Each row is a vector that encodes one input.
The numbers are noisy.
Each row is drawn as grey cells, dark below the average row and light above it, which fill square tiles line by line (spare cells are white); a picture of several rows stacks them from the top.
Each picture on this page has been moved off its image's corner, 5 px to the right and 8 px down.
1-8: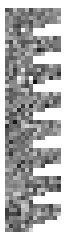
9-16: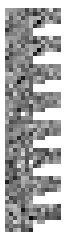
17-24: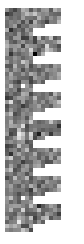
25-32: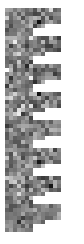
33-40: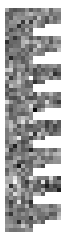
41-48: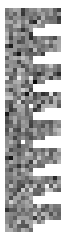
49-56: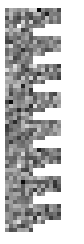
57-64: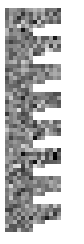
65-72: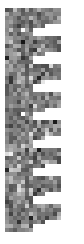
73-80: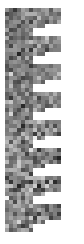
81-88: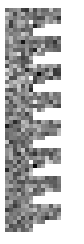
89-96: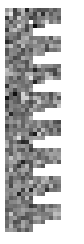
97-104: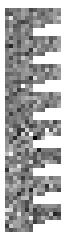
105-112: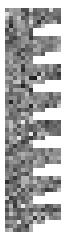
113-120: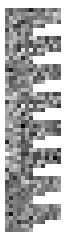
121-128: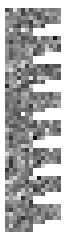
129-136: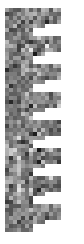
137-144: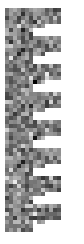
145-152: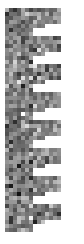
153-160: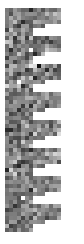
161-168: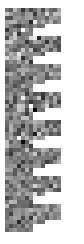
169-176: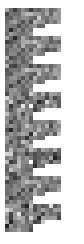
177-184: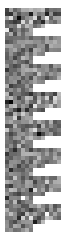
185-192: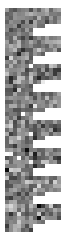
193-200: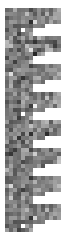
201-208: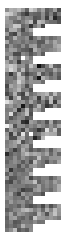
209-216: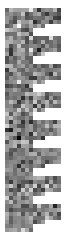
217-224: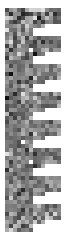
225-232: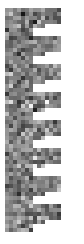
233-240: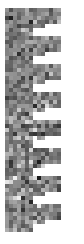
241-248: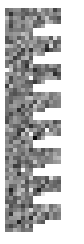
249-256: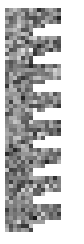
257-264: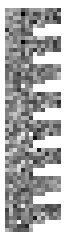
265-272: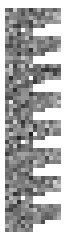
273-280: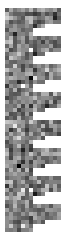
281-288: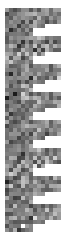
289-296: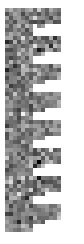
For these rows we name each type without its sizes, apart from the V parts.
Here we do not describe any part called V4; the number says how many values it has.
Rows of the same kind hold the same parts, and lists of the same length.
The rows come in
2 kinds.
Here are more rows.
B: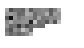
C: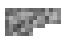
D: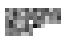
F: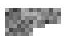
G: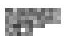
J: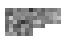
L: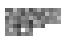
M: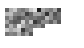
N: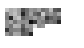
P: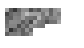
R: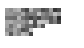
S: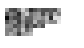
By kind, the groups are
B, C, F, G, J, L, P, S
D, M, N, R

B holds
three true/false values.
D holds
a point on a circle and a value of V4.
